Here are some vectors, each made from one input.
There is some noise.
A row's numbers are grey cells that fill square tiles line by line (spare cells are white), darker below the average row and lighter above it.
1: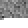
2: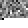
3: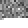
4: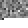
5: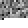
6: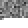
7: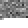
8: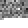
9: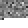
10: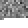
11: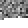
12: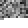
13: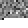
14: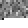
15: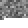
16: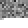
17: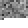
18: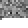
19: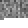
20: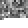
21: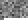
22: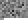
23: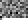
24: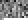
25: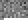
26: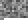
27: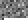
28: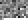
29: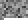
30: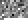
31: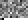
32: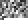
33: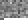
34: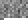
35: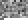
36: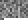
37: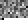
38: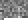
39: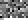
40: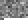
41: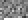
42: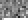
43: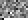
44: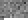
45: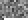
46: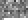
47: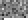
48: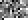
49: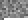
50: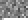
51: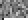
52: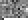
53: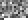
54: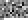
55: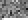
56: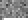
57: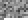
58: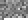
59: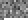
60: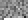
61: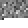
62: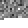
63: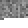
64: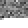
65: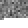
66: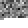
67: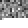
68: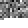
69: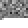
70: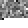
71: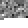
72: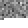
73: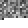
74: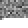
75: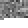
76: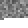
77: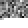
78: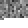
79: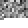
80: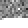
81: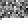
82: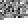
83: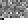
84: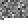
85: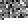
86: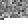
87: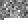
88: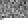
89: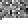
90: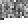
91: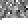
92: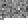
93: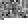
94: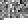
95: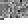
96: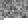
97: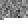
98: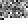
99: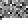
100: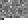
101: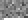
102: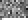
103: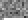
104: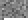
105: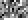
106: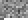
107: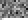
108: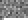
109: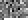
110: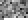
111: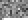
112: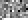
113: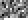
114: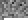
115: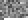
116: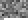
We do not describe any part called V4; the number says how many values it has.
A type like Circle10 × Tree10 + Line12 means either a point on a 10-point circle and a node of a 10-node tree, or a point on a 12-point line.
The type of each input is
(Circle6 + Line7) × V4.
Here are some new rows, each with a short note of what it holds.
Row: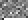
a point on a 7-point line and a value of V4
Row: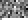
a point on a 6-point circle and a value of V4
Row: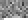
a point on a 7-point line and a value of V4
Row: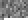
a point on a 6-point circle and a value of V4
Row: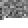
a point on a 6-point circle and a value of V4
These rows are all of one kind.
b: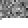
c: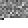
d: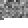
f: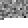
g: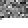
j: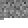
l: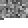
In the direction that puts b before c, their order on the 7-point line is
b, d, c, g, j, l, f.
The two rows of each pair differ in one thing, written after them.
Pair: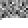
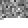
the place on the 7-point line
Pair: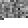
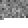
the value of V4
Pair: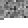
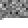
the place on the 7-point line
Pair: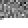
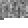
the value of V4
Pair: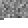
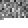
the value of V4
